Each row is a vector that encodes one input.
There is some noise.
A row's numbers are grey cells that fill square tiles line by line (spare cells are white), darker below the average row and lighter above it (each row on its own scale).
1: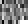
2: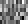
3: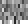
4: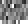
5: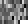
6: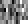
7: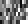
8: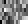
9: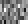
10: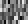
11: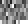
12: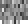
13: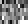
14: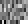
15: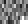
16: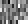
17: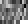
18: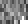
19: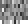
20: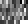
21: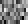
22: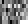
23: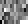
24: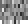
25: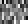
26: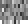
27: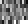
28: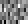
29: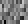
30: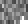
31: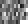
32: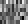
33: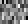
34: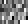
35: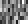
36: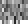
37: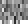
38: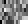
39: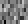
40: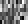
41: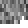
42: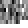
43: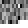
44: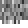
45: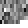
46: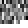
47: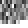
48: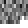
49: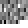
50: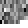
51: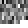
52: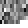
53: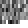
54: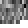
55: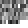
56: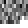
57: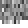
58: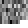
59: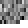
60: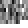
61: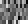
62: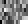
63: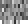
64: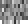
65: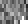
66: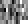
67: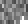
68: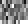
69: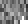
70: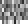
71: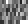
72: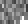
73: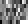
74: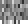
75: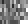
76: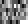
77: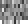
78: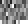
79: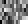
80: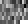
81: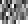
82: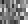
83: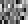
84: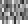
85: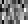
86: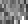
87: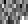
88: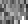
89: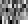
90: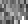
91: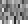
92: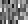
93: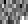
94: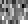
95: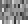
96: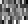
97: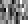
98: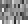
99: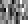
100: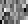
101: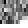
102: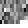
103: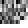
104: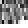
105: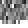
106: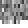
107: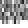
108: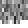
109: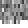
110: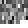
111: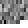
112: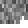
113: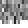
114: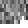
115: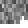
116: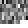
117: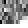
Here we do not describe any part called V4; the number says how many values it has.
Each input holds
either a true/false value and a value of V4, or a list of up to three points on a 5-point line.
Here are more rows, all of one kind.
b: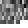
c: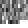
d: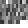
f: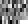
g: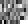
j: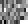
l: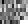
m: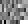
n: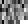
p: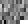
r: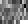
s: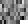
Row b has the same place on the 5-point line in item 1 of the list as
n and r.
